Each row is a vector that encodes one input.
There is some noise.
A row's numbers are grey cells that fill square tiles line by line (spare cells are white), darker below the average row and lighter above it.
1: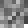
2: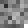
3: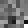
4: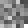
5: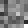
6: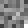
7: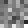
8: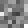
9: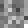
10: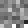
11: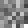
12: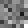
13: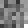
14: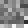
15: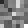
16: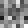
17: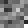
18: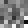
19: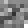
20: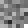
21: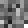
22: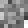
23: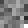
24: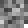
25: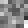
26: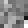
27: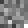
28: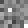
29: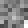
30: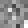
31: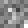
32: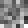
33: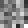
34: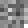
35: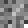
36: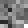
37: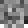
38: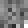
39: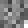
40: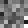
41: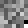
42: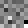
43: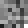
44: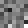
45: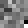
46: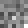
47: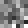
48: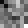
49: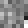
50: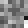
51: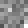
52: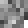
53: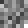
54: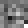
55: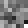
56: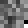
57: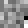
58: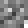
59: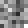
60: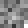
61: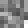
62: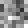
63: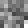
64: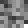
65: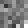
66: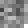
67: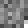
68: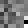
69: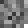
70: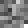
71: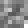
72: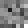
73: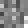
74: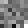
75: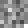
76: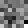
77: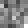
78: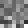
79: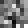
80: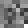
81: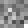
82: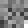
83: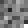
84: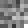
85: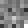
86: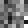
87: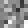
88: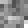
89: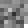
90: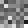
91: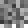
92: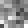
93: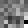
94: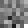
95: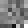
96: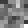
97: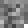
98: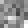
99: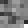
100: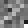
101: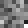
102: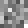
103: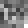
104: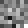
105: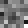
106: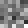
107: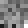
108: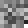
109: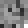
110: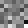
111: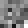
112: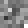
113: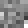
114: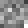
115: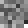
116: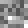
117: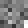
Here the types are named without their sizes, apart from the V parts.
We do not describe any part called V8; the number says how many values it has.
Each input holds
four true/false values, together with either a point on a line, or a value of V8.
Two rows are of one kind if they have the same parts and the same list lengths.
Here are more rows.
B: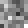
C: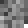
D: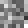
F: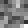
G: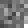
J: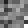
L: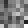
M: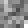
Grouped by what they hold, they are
B, D, G, M
C, F, J, L

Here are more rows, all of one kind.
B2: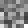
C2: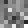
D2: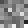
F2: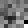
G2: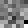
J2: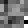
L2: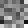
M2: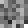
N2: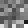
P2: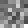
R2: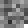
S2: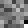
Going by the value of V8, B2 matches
F2, M2, N2 and R2.
